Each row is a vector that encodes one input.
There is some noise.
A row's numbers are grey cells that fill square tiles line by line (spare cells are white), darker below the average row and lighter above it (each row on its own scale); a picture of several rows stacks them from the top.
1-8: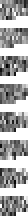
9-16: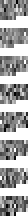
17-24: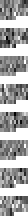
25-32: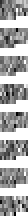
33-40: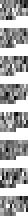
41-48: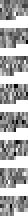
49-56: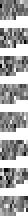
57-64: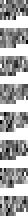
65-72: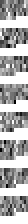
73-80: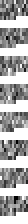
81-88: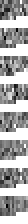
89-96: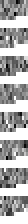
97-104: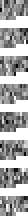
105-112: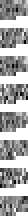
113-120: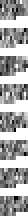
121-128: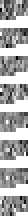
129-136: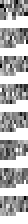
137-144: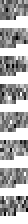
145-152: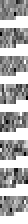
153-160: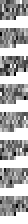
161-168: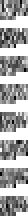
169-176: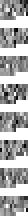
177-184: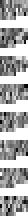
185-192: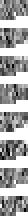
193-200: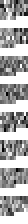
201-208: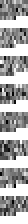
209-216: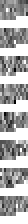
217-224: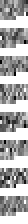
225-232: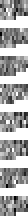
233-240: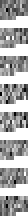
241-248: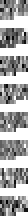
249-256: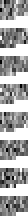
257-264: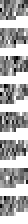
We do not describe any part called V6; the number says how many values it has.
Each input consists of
a list of up to two items, each a true/false value and a value of V6.
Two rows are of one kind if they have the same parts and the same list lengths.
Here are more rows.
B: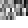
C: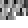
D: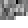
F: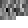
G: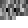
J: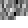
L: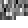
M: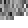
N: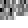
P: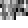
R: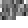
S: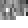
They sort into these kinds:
B, C, M, N, S
D, J, L, P, R
F, G

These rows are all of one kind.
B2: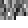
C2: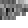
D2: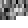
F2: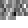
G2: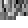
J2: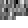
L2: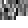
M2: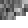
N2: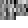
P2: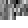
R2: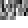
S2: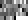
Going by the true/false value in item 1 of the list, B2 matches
F2 and S2.
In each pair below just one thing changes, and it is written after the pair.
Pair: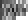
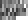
the value of V6 in item 1 of the list
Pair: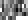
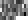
the true/false value in item 2 of the list
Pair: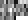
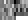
the value of V6 in item 2 of the list
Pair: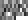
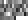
the true/false value in item 2 of the list
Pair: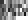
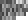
the true/false value in item 2 of the list
